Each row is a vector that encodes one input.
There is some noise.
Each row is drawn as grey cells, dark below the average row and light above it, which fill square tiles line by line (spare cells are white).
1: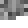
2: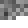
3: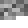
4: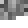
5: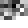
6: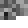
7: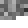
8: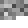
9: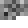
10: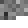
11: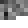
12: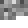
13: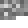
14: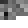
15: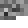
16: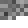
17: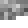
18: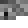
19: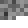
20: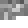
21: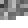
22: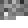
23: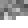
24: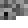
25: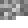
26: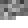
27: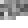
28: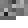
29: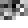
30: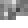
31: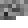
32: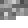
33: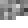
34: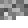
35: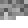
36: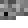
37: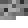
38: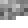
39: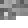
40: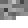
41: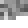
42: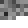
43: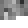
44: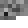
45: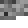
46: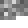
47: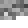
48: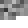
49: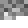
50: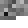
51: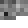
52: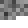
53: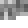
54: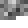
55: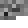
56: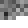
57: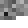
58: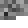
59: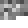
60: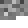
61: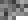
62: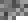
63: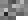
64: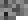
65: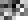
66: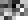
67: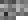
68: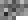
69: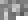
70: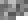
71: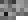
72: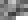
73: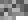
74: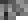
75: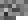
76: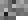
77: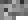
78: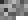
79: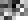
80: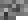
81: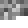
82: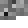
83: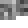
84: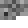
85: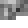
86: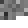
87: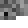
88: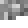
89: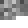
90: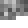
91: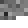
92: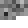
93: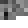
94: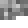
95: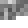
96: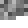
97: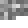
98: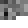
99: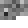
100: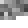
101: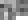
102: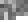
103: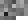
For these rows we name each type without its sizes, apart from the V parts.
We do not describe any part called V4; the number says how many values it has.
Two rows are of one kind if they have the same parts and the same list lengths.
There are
3 kinds of row.
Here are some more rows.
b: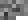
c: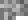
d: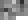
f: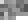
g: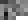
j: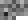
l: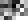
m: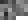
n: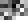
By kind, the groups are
b, g, j, m
c, d, f
l, n

